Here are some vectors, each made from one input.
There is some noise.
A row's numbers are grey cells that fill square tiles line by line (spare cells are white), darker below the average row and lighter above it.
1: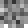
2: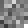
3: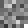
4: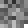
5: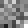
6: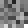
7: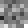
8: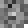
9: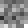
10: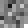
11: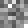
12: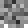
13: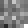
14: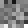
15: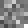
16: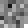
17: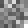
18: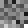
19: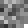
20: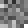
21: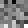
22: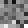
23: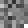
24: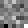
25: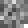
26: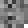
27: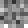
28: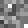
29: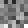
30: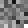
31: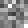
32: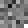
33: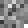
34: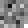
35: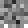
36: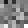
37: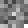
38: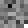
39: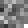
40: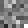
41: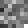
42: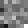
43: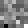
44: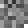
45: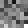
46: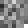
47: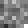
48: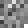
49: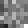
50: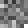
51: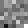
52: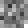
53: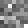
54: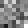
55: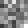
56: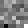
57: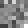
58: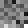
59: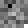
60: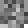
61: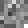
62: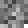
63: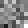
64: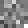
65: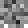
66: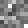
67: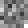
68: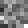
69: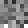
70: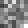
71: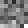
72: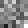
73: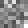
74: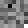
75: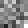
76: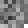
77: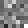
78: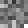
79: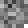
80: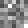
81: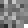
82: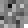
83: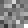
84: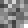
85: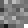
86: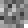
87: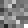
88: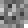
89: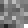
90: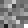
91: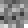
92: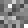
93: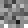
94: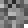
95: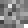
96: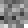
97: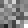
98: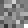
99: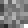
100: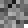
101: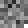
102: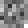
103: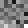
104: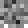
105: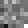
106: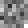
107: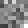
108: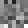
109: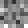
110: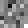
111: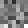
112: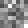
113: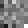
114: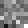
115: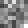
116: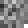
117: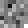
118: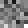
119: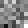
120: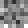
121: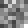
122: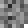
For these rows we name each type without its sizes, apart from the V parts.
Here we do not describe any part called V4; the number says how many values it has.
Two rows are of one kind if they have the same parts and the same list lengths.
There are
3 kinds of row.
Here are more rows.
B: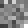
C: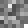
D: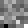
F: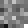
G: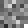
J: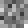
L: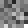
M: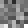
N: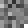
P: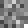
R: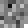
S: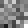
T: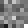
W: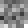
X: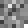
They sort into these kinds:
B, J, R, S, W
C, D, F, G, N, T
L, M, P, X

